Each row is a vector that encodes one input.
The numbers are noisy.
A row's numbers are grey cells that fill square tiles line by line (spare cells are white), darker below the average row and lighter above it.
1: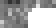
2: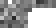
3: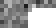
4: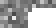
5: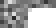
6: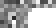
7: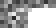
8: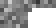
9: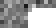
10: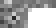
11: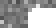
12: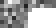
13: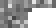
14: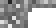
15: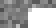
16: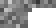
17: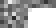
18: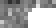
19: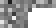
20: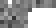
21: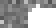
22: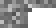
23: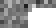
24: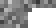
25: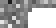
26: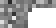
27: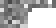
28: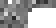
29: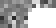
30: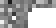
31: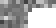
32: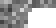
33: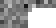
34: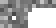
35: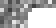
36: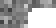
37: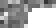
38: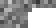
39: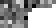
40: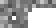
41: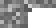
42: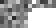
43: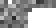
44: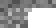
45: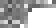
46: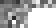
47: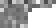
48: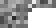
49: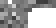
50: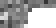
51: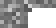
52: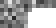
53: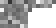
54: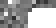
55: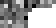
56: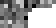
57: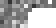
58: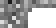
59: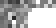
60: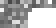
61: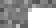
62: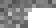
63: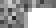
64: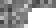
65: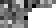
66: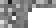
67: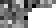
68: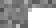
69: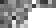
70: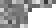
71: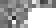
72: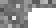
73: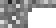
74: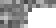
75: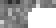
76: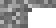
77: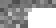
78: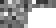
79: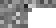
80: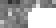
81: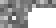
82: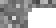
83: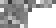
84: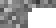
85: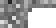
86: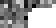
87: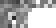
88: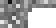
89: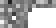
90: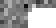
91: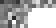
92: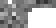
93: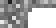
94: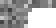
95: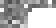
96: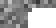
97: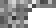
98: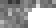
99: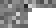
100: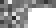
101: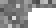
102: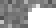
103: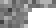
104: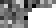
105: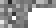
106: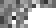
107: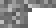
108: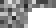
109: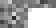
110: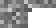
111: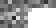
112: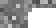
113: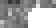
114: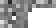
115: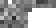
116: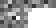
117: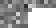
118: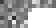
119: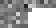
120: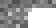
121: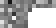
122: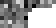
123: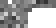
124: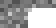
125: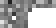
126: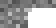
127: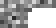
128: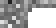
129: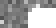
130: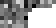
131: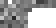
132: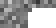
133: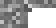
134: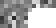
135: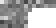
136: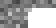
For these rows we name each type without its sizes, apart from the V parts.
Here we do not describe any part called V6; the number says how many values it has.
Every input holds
a list of items, each a true/false value and a value of V6.
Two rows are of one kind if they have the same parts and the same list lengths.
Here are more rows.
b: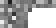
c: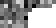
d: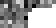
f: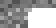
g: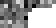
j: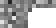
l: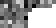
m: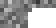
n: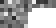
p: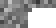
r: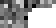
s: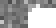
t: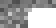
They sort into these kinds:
b, f, j, m, p, s, t
c, d, g, l, r
n

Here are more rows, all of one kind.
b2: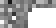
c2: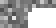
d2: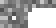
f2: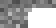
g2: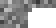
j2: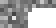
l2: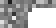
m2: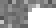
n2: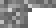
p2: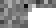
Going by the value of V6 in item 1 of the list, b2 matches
c2, d2, j2 and l2.
